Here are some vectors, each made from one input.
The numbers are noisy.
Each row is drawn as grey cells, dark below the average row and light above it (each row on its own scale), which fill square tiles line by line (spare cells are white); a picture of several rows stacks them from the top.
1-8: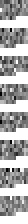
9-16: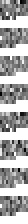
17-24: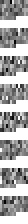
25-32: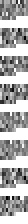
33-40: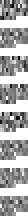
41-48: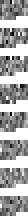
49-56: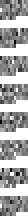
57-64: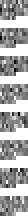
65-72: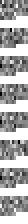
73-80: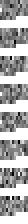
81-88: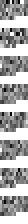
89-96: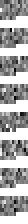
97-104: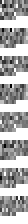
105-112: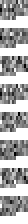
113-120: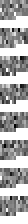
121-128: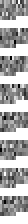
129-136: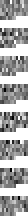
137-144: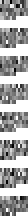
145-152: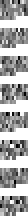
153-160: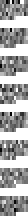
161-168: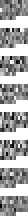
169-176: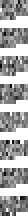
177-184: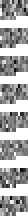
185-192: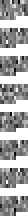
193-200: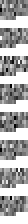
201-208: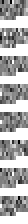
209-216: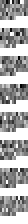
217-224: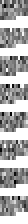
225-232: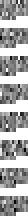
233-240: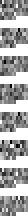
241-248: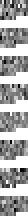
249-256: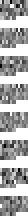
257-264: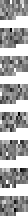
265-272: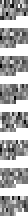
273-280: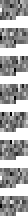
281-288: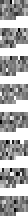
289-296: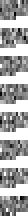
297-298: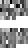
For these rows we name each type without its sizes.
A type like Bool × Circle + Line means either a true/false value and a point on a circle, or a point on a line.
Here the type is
Bool × Circle + Unit.
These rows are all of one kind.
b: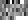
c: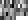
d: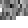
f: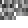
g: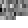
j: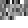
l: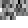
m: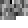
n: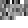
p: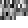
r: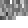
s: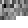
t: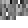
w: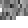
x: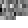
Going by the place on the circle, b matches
g, j, n and x.
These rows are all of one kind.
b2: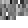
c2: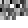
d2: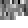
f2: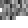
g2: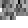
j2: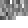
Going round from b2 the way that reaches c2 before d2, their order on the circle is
b2, f2, g2, c2, d2, j2.
